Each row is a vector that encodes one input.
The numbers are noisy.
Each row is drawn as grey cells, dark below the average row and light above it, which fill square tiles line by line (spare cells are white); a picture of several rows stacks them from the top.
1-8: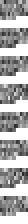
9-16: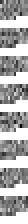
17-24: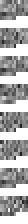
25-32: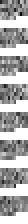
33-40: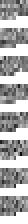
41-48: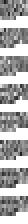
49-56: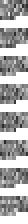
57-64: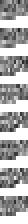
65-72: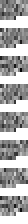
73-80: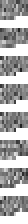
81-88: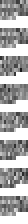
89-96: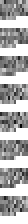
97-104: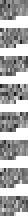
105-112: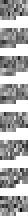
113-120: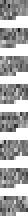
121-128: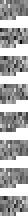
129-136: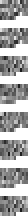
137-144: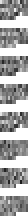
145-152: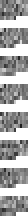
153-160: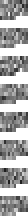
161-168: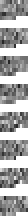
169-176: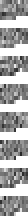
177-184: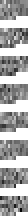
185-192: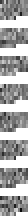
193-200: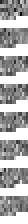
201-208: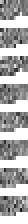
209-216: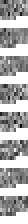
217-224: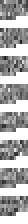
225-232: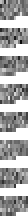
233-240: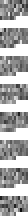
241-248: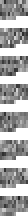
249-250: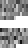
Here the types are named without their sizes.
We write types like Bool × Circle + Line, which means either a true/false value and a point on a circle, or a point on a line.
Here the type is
Bool × Bool × Bool × Bool.
